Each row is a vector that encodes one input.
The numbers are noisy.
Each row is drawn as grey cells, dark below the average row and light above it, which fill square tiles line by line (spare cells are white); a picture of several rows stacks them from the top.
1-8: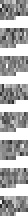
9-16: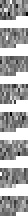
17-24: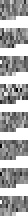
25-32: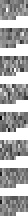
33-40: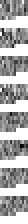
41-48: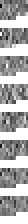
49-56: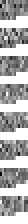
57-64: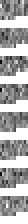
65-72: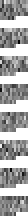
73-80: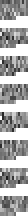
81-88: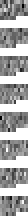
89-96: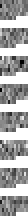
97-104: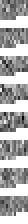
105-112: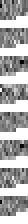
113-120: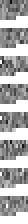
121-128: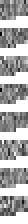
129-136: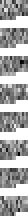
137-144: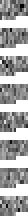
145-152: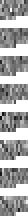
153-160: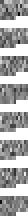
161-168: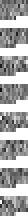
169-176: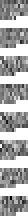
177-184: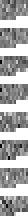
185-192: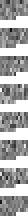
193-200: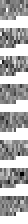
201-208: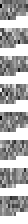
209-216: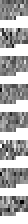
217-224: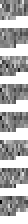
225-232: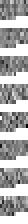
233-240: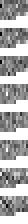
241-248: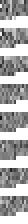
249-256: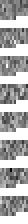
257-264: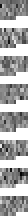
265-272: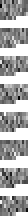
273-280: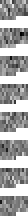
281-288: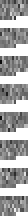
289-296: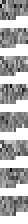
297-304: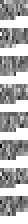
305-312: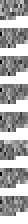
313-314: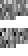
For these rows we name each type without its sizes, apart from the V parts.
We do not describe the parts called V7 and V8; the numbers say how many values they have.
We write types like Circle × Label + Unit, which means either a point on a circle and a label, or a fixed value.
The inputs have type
Bool × V8 + Line + V7.
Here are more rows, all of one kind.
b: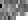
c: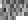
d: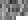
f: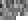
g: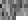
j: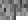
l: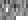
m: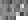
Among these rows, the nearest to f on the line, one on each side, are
b and d.
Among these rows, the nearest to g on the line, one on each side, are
b and j.
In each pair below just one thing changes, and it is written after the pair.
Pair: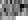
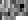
the true/false value
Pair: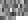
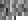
the value of V8
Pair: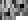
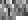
the value of V8
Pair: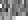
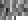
the value of V8
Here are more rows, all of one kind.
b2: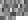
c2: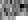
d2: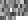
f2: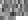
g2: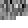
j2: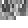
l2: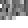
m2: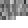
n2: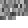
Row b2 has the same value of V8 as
d2, f2 and n2.
